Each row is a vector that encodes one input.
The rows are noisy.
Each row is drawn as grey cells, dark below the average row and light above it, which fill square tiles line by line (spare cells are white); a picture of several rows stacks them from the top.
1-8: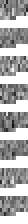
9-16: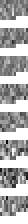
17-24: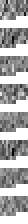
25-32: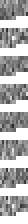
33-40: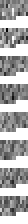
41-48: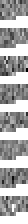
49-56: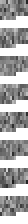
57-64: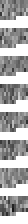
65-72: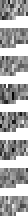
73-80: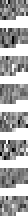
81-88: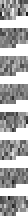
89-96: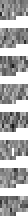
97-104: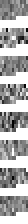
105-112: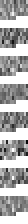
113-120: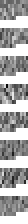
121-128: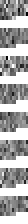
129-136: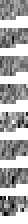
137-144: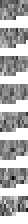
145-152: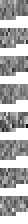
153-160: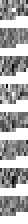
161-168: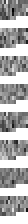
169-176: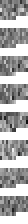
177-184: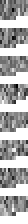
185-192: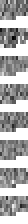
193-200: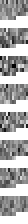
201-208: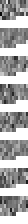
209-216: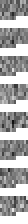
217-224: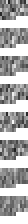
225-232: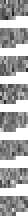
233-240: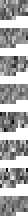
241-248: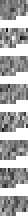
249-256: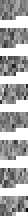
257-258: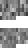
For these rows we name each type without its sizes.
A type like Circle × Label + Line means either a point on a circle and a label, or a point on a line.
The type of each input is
(Circle + Unit) × Tree.
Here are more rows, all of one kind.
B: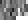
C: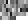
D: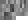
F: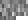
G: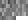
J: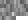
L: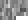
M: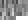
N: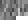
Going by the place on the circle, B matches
D and N.
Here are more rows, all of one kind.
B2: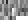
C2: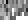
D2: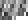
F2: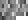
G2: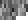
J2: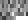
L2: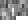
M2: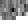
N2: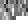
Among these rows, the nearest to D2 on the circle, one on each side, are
B2 and L2.
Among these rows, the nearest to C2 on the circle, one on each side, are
F2 and G2.
